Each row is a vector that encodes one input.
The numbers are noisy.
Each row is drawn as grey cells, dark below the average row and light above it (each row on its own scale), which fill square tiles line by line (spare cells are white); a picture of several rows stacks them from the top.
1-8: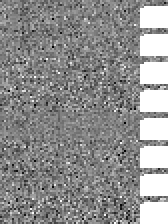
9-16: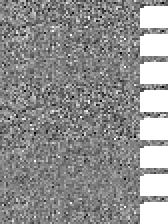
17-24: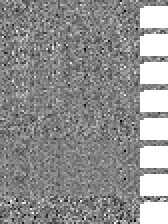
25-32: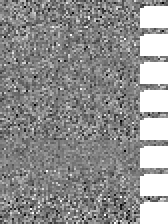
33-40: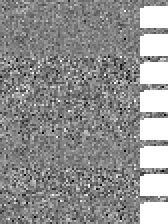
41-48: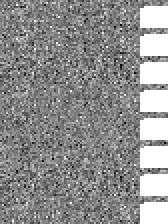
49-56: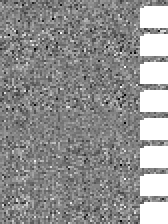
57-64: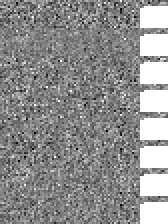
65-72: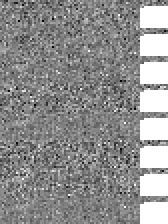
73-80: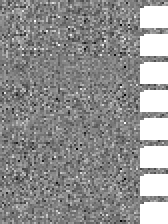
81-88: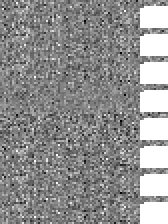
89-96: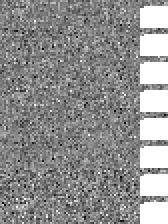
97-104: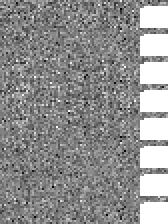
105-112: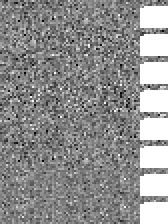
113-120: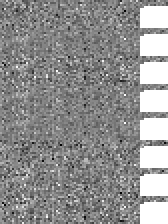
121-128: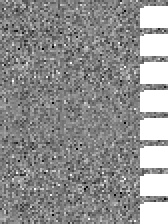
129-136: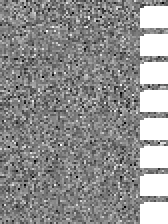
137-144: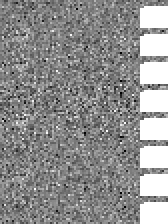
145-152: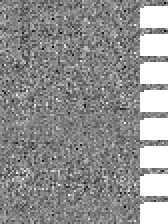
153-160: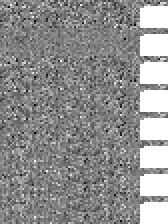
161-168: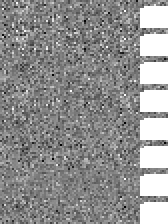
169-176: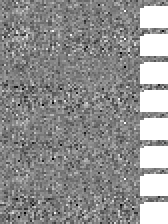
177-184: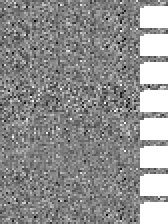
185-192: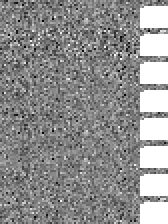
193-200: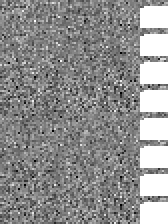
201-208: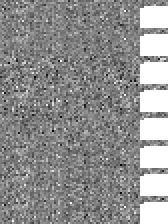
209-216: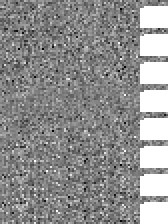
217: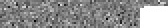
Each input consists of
either a point on an 18-point circle, or a point on a 20-point circle, or a fixed value.
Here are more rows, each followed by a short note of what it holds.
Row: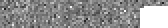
a point on a 20-point circle
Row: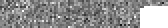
a point on a 20-point circle
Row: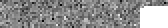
a point on an 18-point circle
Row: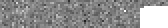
a point on a 20-point circle
